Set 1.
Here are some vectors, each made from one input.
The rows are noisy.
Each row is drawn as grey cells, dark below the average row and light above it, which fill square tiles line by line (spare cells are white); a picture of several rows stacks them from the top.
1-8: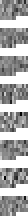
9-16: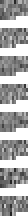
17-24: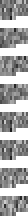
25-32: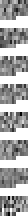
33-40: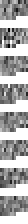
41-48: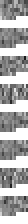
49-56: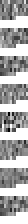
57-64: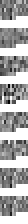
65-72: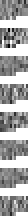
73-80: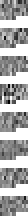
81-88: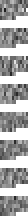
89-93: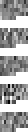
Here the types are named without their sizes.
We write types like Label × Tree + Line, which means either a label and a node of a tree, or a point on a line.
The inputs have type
List(Line).
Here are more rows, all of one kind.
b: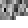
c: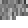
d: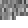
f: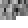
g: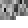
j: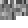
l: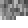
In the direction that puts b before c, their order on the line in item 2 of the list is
g, b, d, c, j, l, f.
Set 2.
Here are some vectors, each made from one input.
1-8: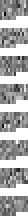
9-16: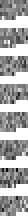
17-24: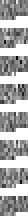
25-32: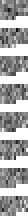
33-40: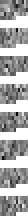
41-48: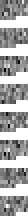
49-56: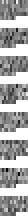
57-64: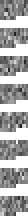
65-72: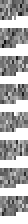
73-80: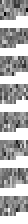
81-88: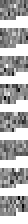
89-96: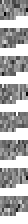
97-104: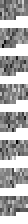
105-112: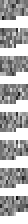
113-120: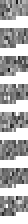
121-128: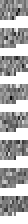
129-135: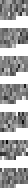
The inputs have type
Label11 × Label11.
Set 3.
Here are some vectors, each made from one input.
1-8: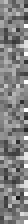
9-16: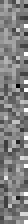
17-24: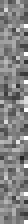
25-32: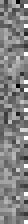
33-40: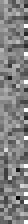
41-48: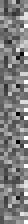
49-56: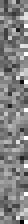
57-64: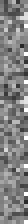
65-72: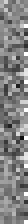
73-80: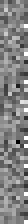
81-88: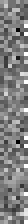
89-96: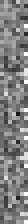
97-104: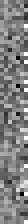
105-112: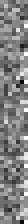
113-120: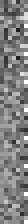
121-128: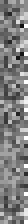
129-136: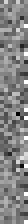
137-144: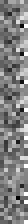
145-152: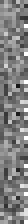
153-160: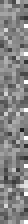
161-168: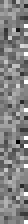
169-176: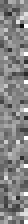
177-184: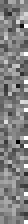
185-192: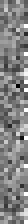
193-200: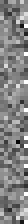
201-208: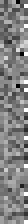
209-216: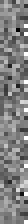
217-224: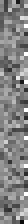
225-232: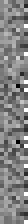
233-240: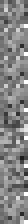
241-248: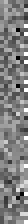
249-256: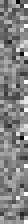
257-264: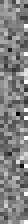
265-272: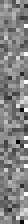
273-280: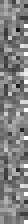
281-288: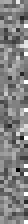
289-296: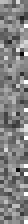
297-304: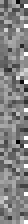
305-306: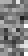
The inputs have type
Label8 + Line4.
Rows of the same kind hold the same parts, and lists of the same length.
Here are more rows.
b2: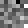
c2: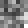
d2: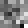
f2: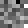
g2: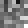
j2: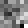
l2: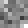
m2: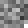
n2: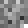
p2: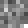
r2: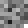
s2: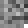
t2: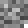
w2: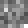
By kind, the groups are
b2, c2, d2, f2, g2, j2
l2, m2, n2, p2, r2, s2, t2, w2

